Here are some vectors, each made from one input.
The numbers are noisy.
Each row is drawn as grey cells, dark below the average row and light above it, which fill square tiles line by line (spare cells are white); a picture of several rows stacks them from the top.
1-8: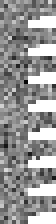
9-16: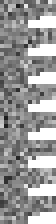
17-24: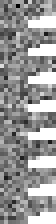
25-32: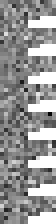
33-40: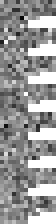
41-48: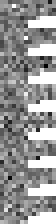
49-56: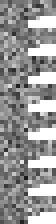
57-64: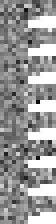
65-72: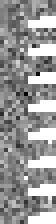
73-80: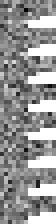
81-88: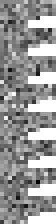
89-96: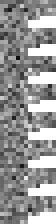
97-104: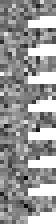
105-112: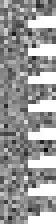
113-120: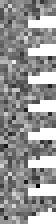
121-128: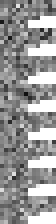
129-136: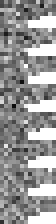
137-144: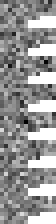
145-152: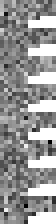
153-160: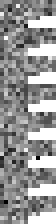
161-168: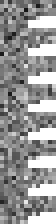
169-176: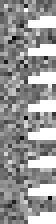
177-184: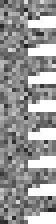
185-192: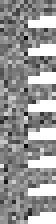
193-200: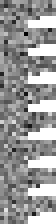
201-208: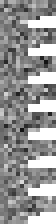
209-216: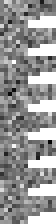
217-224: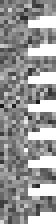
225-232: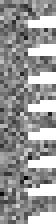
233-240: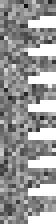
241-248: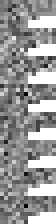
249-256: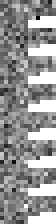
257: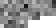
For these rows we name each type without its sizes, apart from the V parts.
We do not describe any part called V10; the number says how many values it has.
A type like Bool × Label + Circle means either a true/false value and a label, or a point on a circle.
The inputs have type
(Bool × Bool × Bool + Circle) × V10.
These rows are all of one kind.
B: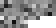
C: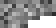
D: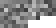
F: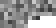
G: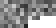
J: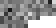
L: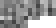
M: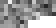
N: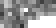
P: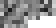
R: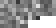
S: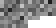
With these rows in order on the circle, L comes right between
B and N.
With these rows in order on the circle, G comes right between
F and R.
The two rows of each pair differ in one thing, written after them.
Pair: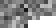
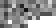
the value of V10
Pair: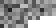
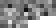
the value of V10
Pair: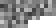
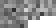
the value of V10
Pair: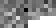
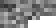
the value of V10
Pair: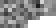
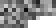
one of the three true/false values
